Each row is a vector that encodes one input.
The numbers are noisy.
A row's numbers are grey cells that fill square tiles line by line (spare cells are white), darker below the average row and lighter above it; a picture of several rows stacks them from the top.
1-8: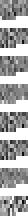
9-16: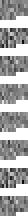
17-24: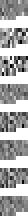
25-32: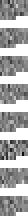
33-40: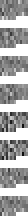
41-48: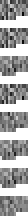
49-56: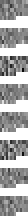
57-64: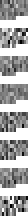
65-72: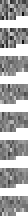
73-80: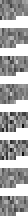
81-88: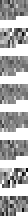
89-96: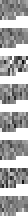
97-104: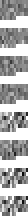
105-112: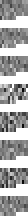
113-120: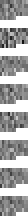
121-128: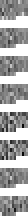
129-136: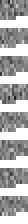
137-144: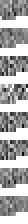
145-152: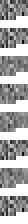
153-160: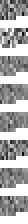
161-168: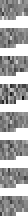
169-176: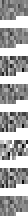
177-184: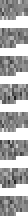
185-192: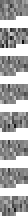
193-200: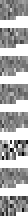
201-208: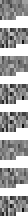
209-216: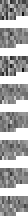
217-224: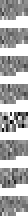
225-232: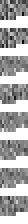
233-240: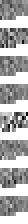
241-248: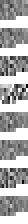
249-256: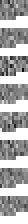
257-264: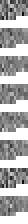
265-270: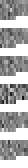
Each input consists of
a true/false value, together with either a fixed value, or a node of a 9-node tree.
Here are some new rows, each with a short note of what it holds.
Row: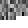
a true/false value
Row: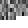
a true/false value
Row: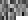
a true/false value
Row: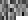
a true/false value
